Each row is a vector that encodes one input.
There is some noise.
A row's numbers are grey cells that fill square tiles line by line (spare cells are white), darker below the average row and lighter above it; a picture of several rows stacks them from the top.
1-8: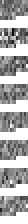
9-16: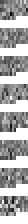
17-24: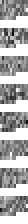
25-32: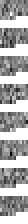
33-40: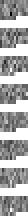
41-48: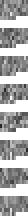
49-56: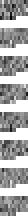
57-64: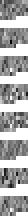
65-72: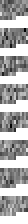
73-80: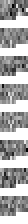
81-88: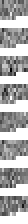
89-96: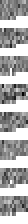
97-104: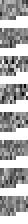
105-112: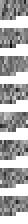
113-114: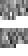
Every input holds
a list of up to two points on an 8-point circle.
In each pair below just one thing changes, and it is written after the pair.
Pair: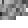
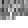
the place on the 8-point circle in item 2 of the list
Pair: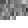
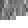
the place on the 8-point circle in item 2 of the list
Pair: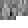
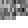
the place on the 8-point circle in item 1 of the list
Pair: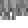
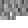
the place on the 8-point circle in item 2 of the list
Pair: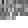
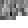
the place on the 8-point circle in item 1 of the list
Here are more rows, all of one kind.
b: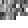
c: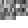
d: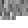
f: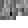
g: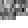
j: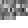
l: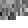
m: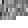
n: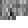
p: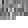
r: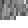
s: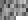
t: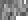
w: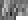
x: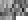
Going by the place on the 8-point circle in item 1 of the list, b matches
c, g, j and x.
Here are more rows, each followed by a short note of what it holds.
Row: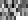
the empty list
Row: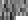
a list of one item
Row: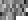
a list of two items
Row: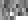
a list of one item
